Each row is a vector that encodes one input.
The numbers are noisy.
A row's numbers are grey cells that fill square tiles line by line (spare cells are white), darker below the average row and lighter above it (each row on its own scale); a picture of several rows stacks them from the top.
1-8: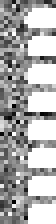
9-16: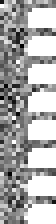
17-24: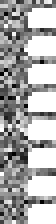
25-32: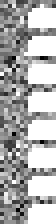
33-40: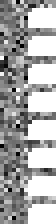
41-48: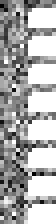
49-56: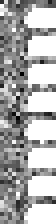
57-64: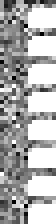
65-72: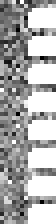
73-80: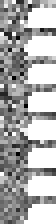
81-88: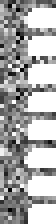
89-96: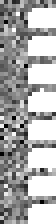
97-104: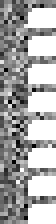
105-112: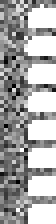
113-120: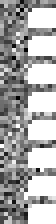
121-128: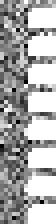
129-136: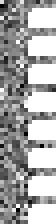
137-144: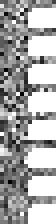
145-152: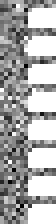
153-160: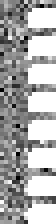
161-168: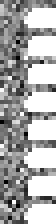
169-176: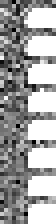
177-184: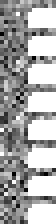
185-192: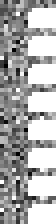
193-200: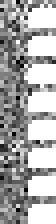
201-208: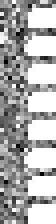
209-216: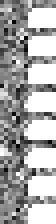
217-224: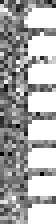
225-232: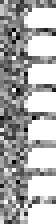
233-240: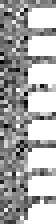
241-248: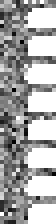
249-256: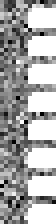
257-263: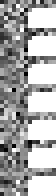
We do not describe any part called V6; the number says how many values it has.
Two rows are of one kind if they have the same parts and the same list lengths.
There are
2 kinds of row.
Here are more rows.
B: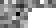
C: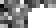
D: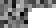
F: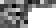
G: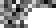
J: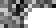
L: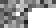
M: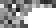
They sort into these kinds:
B, C, D, F, L
G, J, M

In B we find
one of 5 labels, three true/false values and a value of V6.
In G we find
one of 5 labels and a value of V6.
